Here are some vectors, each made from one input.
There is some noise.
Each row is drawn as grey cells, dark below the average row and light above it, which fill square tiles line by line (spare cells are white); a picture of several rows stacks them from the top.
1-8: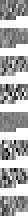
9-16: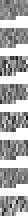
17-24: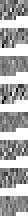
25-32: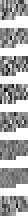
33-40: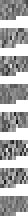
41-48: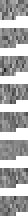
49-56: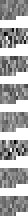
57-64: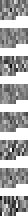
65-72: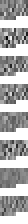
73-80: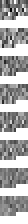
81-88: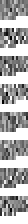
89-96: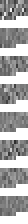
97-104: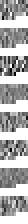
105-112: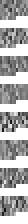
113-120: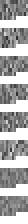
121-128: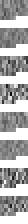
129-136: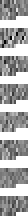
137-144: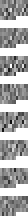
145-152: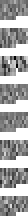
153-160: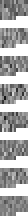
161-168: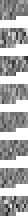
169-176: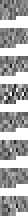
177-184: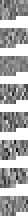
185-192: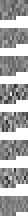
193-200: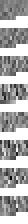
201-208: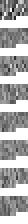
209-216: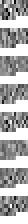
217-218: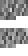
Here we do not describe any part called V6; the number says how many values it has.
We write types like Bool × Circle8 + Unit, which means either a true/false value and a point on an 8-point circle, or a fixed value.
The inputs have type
(Label8 + Line5) × (Tree10 + Unit) × V6.
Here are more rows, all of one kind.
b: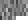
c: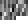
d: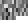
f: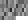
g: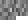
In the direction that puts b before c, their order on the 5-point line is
b, d, g, c, f.
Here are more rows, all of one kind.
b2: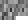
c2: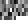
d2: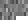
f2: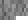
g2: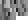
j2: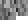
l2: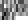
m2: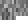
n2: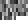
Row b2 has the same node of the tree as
j2 and l2.
